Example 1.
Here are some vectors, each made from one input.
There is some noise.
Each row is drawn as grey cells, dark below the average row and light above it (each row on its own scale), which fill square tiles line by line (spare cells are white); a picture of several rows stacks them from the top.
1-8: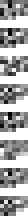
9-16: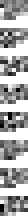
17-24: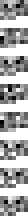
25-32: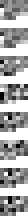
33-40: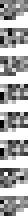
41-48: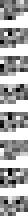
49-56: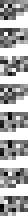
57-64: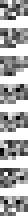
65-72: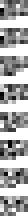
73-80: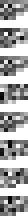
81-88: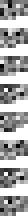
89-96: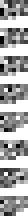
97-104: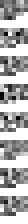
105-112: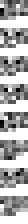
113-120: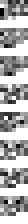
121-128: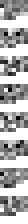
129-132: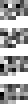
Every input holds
a point on a 17-point line.
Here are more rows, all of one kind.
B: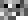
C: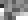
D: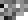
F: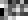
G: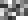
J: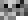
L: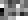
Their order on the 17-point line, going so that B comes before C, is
J, B, G, C, D, L, F.
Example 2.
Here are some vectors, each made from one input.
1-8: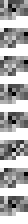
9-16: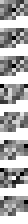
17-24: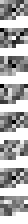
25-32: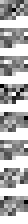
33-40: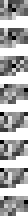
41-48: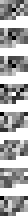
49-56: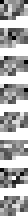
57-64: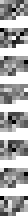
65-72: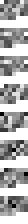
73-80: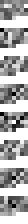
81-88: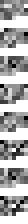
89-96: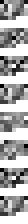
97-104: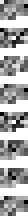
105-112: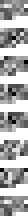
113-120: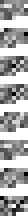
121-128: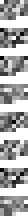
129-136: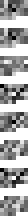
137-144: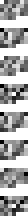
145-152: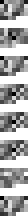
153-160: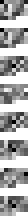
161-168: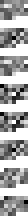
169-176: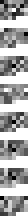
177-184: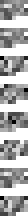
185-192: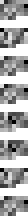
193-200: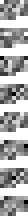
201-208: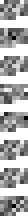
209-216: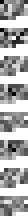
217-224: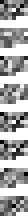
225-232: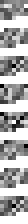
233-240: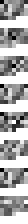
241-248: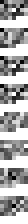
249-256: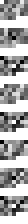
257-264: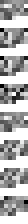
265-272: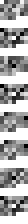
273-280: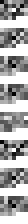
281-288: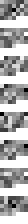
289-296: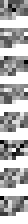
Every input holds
a node of a 7-node tree.
